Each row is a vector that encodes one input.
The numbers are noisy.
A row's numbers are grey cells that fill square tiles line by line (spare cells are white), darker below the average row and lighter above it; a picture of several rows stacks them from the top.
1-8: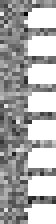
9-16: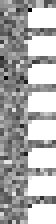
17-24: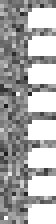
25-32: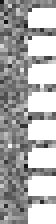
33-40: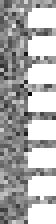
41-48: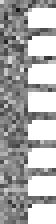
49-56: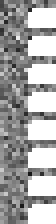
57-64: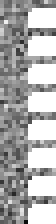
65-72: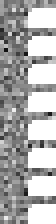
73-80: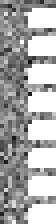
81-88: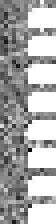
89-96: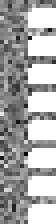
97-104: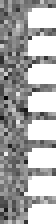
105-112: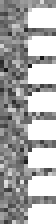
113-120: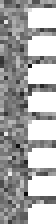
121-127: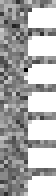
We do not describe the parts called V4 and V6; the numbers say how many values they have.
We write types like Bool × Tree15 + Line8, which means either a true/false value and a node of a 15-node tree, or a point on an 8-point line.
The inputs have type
Line7 × (Line8 + V6) + V4.
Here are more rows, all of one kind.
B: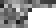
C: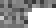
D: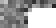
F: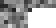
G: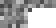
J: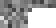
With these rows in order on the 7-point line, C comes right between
D and J.
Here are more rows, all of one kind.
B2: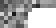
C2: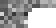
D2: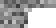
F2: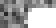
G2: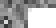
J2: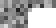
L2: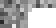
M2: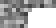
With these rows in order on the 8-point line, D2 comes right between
B2 and L2.
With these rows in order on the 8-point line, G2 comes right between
F2 and L2.
